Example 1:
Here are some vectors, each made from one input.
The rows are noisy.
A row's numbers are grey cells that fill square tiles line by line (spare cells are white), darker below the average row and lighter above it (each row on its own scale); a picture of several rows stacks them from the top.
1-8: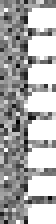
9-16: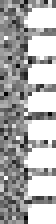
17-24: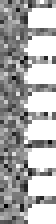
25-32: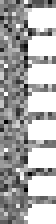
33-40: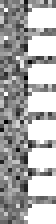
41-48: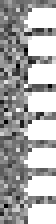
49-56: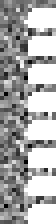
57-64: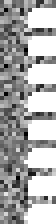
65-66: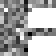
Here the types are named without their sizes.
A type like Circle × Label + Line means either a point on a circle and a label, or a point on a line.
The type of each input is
Circle.
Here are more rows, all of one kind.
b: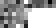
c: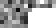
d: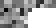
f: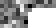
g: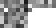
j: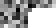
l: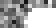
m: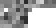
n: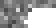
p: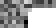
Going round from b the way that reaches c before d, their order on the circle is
b, p, f, j, c, m, g, l, n, d.
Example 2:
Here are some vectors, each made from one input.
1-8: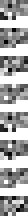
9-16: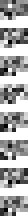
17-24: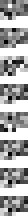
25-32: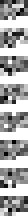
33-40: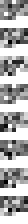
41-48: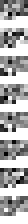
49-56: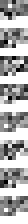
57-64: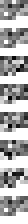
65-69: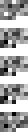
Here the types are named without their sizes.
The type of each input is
Bool × Bool × Bool.
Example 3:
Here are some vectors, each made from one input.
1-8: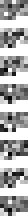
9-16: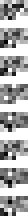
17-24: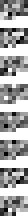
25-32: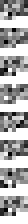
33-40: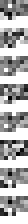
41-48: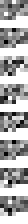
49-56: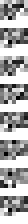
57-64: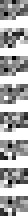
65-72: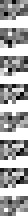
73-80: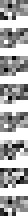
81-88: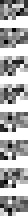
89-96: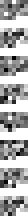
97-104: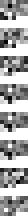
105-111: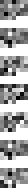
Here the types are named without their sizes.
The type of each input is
Bool × Bool × Bool.
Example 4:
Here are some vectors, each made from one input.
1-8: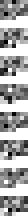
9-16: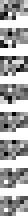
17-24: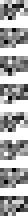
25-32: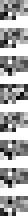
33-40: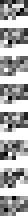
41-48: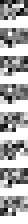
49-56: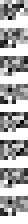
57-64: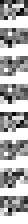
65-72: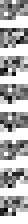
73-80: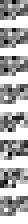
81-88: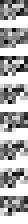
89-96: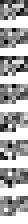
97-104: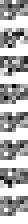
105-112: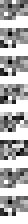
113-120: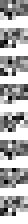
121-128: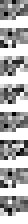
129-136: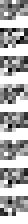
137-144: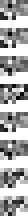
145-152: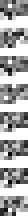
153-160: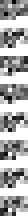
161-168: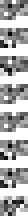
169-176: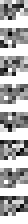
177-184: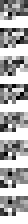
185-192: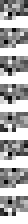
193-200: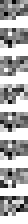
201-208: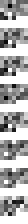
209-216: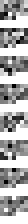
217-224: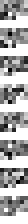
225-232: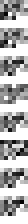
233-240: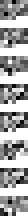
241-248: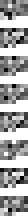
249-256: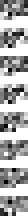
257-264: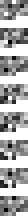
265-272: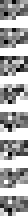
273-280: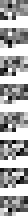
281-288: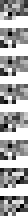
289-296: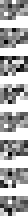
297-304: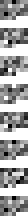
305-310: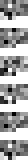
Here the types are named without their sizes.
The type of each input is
Bool × Bool × Bool.
